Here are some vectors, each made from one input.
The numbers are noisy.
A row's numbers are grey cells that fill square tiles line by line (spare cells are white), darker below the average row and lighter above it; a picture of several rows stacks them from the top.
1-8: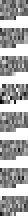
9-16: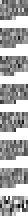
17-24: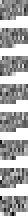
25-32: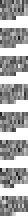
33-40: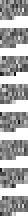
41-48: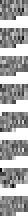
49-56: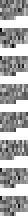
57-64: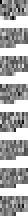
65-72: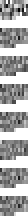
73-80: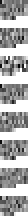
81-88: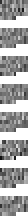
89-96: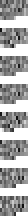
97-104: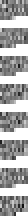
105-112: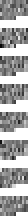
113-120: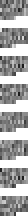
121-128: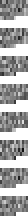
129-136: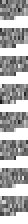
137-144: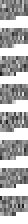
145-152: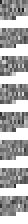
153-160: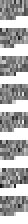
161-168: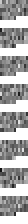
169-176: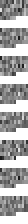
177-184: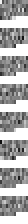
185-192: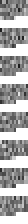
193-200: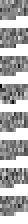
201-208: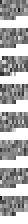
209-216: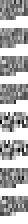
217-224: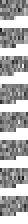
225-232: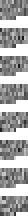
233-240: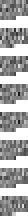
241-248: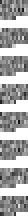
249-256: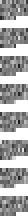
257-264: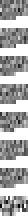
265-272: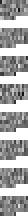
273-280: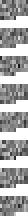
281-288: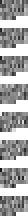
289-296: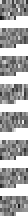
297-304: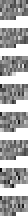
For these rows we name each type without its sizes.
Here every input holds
a list of points on a line.
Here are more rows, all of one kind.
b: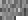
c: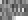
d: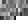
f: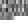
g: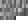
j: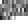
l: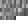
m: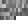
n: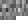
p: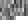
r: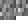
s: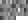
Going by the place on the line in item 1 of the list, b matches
d, g, l and m.
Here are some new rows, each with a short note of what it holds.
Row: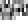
the empty list
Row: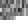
a list of one item
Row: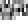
the empty list
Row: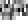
the empty list
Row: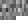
a list of two items
